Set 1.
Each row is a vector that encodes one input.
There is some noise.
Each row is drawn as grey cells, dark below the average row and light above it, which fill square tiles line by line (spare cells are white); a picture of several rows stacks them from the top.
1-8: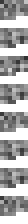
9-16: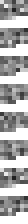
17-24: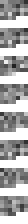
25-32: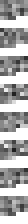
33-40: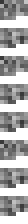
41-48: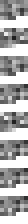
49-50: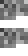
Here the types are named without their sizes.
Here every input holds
a point on a line.
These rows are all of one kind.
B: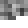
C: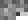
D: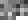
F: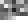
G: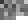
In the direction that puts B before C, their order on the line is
B, G, C, D, F.
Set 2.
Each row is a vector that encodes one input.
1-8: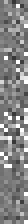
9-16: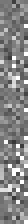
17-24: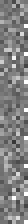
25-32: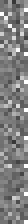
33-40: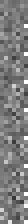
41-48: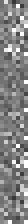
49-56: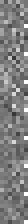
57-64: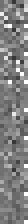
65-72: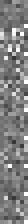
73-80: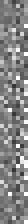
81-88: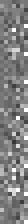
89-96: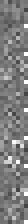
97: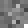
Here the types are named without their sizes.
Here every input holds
a point on each of two lines.
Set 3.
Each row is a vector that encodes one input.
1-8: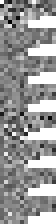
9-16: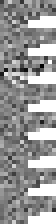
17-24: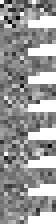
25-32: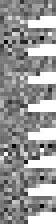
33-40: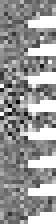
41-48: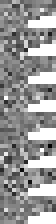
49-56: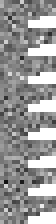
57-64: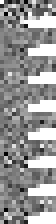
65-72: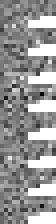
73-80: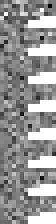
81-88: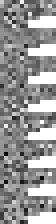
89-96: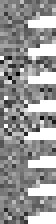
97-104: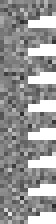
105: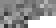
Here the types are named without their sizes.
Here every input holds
either a fixed value, or five true/false values.
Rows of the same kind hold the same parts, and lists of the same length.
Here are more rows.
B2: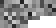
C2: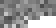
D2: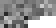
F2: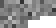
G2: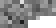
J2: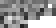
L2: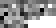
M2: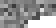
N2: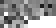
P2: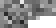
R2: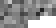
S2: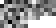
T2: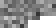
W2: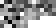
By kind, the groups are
B2, C2, D2, F2, G2, J2, L2, M2, N2, P2, R2, T2
S2, W2

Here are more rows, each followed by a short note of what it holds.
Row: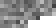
five true/false values
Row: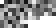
a fixed value
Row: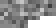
five true/false values
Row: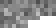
five true/false values
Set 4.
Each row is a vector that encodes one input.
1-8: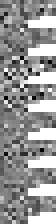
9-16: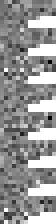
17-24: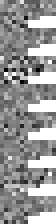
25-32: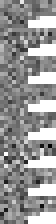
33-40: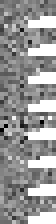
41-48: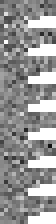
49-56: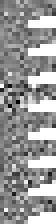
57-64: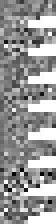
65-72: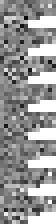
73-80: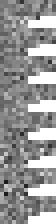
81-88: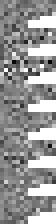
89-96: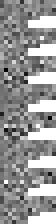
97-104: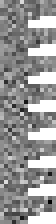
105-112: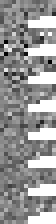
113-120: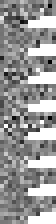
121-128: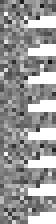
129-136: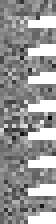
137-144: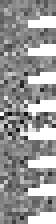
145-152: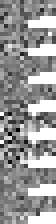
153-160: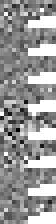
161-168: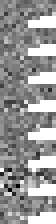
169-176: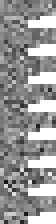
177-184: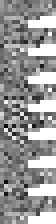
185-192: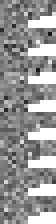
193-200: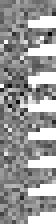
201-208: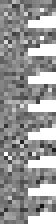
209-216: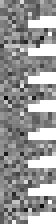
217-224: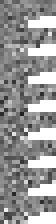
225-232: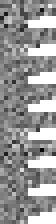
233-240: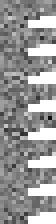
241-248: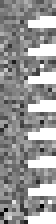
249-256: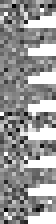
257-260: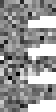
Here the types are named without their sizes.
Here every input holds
either a fixed value, or five true/false values.
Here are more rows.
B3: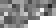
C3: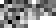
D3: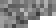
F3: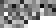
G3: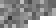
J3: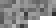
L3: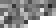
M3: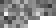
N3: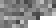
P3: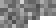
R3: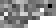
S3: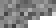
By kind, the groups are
B3, D3, F3, G3, J3, L3, M3, N3, P3, R3, S3
C3

